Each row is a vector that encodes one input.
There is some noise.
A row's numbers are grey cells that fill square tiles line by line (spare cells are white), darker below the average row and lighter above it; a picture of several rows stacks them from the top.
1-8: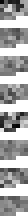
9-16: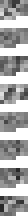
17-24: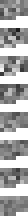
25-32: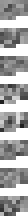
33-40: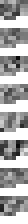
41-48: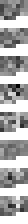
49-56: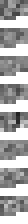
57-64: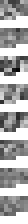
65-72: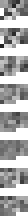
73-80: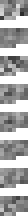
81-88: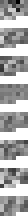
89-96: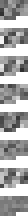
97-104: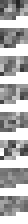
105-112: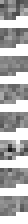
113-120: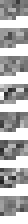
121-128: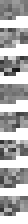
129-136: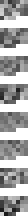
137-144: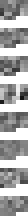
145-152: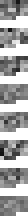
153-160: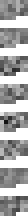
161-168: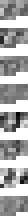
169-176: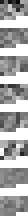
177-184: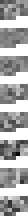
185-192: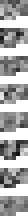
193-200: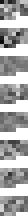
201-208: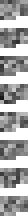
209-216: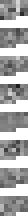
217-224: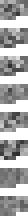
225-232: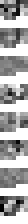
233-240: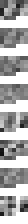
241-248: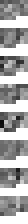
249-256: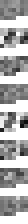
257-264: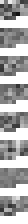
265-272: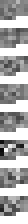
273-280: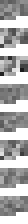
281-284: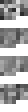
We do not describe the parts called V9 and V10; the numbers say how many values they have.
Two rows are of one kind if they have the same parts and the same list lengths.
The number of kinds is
2.
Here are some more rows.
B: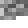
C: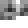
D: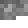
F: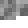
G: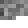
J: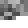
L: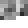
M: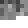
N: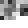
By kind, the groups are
B, D, L
C, F, G, J, M, N

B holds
one of 6 labels, a value of V9 and a value of V10.
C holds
one of 6 labels and three true/false values.
